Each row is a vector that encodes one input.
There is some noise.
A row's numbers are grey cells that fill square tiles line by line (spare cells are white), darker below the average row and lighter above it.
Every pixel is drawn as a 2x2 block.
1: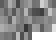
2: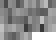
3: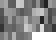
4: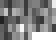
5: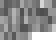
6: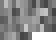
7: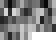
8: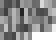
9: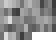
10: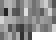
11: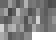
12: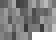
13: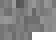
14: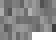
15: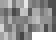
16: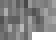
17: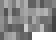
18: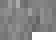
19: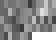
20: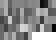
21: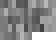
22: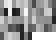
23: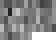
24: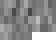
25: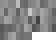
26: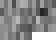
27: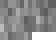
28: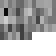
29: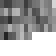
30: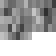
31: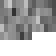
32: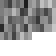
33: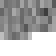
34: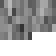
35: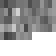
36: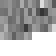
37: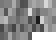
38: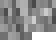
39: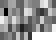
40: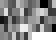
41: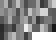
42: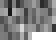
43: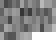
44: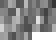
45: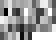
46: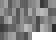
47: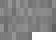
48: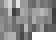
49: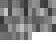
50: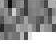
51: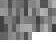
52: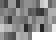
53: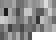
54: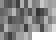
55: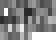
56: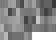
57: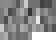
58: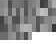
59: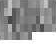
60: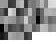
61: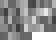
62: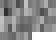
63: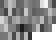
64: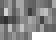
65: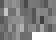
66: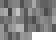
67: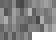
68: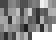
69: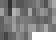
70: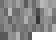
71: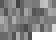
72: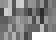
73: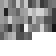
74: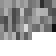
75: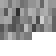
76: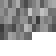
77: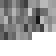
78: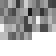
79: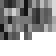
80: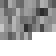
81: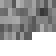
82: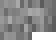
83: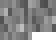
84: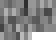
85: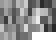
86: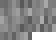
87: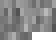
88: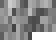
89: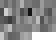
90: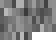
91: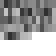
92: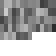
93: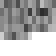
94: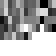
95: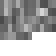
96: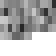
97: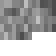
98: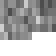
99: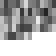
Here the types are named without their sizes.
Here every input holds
either four true/false values, or a list of points on a line.
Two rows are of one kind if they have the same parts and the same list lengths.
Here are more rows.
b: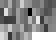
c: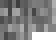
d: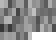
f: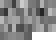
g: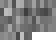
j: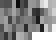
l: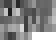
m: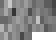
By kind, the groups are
b
c, j, l, m
d
f, g

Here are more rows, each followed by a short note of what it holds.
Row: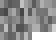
a list of one item
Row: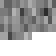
a list of one item
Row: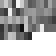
the empty list
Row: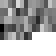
the empty list
